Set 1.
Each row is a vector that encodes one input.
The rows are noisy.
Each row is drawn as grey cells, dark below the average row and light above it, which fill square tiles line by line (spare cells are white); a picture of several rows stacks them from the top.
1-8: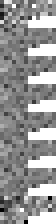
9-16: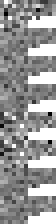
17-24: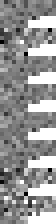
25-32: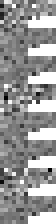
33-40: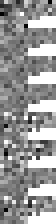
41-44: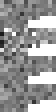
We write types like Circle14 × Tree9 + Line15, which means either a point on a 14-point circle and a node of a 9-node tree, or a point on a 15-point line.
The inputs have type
Line5 + Line6.
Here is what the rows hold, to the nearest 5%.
About 35% of them hold a point on a 5-point line. The rest hold a point on a 6-point line.
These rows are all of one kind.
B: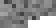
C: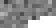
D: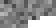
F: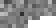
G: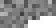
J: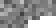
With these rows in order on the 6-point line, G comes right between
C and F.
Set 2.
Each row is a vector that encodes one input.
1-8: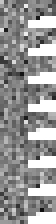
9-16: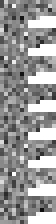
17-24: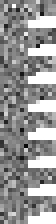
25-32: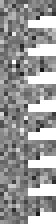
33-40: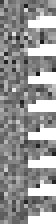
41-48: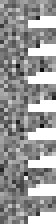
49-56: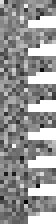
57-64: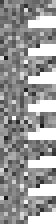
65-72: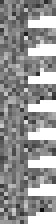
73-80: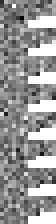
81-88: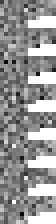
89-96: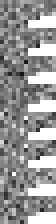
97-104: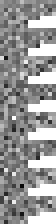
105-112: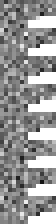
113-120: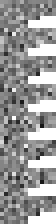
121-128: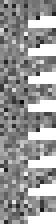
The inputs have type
Line13 × (Tree16 + Unit).
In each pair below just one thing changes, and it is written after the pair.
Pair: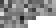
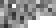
the place on the 13-point line
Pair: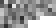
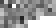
the place on the 13-point line
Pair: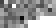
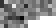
the node of the tree
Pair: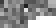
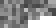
the place on the 13-point line
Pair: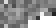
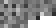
the node of the tree
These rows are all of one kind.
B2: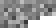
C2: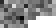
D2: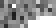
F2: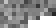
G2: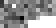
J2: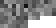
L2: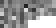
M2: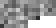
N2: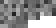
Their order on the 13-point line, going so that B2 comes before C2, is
B2, M2, F2, N2, J2, L2, C2, G2, D2.
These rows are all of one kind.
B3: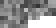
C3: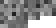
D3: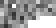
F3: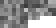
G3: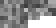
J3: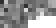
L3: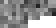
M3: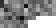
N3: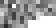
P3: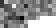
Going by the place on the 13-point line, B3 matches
F3 and G3.
